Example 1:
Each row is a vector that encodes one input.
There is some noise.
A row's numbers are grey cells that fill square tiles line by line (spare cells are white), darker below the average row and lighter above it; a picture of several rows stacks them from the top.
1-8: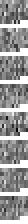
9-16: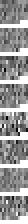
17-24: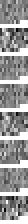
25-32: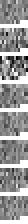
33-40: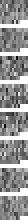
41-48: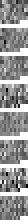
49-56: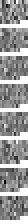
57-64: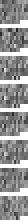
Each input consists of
a point on a 7-point line and a true/false value.
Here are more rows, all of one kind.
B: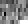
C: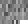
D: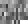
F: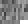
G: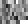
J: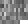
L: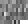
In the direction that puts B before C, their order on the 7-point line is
B, F, L, D, G, C, J.
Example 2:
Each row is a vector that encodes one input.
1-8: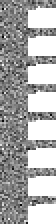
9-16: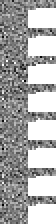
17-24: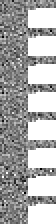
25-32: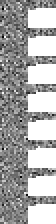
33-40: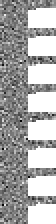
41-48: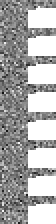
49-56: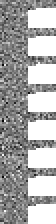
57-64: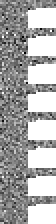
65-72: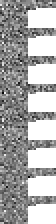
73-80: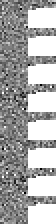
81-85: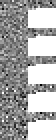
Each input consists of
either a point on a 6-point line, or a point on a 7-point line.
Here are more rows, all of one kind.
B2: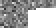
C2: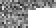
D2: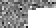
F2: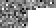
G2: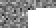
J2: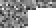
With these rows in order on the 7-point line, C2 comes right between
B2 and D2.
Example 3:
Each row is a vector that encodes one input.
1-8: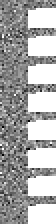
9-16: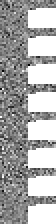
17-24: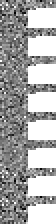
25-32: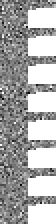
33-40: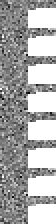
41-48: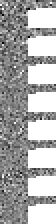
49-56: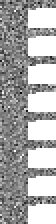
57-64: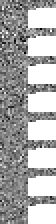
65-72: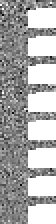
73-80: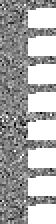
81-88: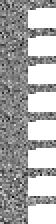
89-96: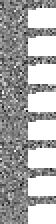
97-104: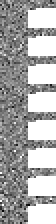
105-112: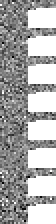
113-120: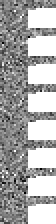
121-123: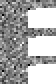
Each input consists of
either a point on a 7-point line, or a point on an 11-point line.
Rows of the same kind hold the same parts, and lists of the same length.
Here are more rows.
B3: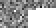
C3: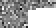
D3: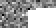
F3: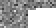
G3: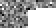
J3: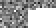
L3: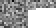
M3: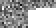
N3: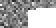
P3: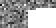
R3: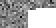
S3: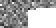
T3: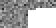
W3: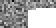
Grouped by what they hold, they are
B3, F3, J3, P3, R3, T3
C3, D3, G3, L3, M3, N3, S3, W3

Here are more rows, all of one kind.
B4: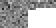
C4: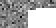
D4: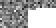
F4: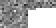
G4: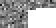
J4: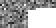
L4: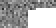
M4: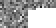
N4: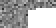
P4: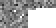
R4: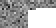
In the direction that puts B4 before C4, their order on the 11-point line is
D4, M4, P4, F4, N4, L4, B4, R4, C4, G4, J4.
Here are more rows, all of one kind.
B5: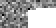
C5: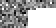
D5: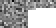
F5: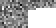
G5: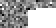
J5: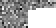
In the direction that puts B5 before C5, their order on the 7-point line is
J5, F5, D5, B5, G5, C5.
